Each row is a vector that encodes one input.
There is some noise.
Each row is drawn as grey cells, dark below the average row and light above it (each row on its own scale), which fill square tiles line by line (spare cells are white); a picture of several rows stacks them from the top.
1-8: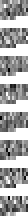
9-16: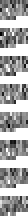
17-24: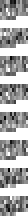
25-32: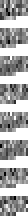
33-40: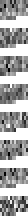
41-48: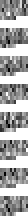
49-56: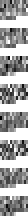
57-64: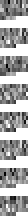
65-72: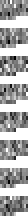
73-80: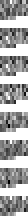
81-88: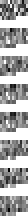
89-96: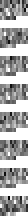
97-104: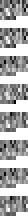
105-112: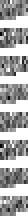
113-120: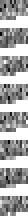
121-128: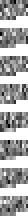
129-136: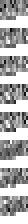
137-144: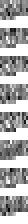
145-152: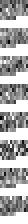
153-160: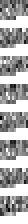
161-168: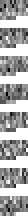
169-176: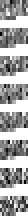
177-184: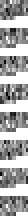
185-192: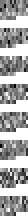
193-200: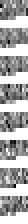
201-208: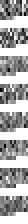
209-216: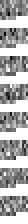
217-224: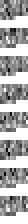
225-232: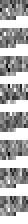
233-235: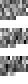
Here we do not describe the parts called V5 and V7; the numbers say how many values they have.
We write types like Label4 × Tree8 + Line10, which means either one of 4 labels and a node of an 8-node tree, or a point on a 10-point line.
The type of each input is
Bool × Label6 + Unit + V5 × V7.
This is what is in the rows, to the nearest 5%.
About 5% of them hold a fixed value. About 45% of them hold one of 6 labels and a true/false value. The rest hold a value of V5 and a value of V7.
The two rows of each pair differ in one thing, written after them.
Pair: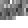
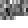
the value of V7
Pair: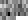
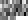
the value of V7
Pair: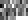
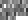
the value of V5
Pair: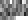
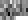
the value of V7
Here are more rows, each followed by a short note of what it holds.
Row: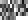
a fixed value
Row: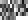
a fixed value
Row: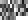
a fixed value
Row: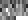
one of 6 labels and a true/false value
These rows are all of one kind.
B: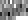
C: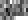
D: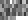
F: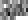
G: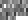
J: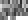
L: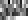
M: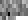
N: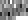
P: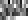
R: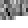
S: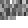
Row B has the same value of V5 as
L, M, N and P.
